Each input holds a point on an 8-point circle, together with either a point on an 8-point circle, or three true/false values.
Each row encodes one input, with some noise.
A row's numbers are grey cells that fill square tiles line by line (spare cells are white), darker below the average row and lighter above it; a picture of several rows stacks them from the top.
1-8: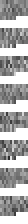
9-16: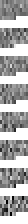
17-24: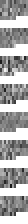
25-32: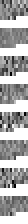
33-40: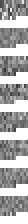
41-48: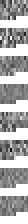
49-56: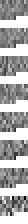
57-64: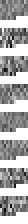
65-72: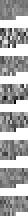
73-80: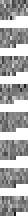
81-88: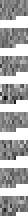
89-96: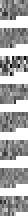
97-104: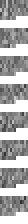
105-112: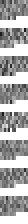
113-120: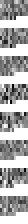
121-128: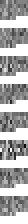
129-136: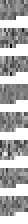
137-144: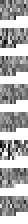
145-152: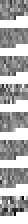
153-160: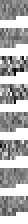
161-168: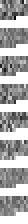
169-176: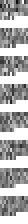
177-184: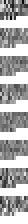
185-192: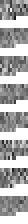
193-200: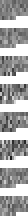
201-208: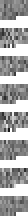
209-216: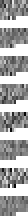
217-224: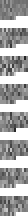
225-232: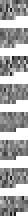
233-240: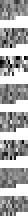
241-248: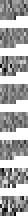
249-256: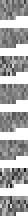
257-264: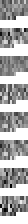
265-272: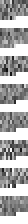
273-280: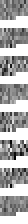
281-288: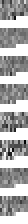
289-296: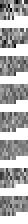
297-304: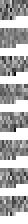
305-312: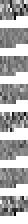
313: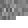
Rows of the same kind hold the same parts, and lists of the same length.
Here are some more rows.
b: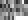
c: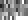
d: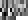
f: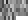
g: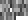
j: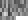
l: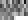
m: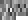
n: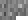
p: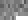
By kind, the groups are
b, c, f, g, l, m, n
d, j, p

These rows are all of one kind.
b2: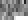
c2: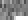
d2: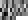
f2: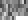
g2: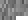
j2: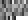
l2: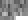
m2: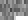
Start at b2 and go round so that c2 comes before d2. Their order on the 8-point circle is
b2, m2, c2, j2, l2, g2, d2, f2.
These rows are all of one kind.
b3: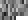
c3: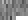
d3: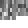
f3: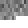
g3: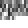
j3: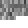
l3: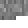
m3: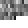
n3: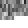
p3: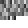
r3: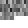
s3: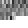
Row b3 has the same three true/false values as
d3, g3 and j3.
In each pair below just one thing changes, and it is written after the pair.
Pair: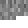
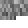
the place on the 8-point circle
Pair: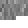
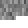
one of the three true/false values
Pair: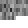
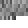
the place on the 8-point circle
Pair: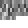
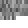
the place on the 8-point circle
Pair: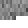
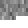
one of the three true/false values
